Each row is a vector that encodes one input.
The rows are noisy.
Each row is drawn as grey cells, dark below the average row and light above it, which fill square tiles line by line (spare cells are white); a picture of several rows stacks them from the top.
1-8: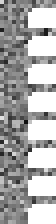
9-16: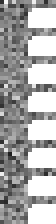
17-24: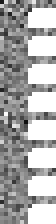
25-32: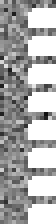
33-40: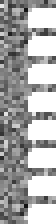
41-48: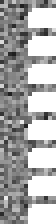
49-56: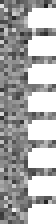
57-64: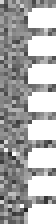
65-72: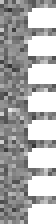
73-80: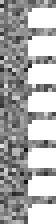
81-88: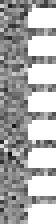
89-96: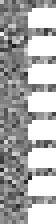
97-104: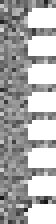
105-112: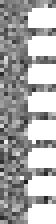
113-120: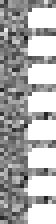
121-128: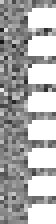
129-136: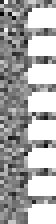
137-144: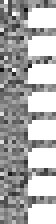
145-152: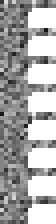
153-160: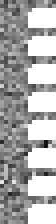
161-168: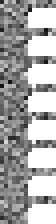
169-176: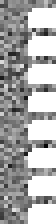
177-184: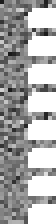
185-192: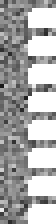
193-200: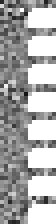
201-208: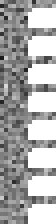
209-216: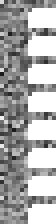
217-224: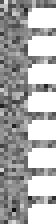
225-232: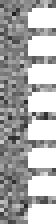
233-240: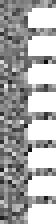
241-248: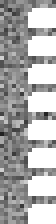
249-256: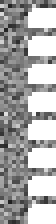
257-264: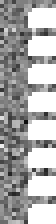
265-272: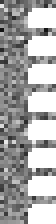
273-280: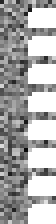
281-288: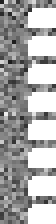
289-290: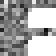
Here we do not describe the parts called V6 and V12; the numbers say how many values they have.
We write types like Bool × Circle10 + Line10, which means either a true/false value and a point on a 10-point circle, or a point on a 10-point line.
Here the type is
Bool × Bool × Bool × Bool + (Line8 + V6) × V12.
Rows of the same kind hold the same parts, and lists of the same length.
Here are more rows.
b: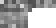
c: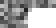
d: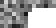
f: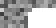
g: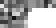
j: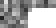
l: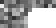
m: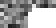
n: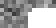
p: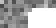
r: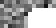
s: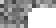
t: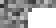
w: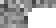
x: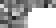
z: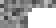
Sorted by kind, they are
b, p, w
c, d, g, j, l, m, r, x
f, n, s, t, z

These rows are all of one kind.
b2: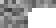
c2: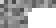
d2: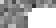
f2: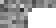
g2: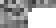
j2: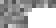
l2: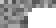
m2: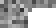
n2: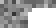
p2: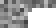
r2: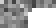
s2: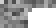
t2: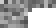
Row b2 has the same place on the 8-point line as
c2, s2 and t2.
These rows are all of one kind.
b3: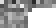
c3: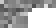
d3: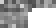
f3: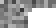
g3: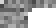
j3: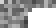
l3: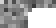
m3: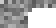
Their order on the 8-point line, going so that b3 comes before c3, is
m3, l3, b3, f3, j3, g3, d3, c3.
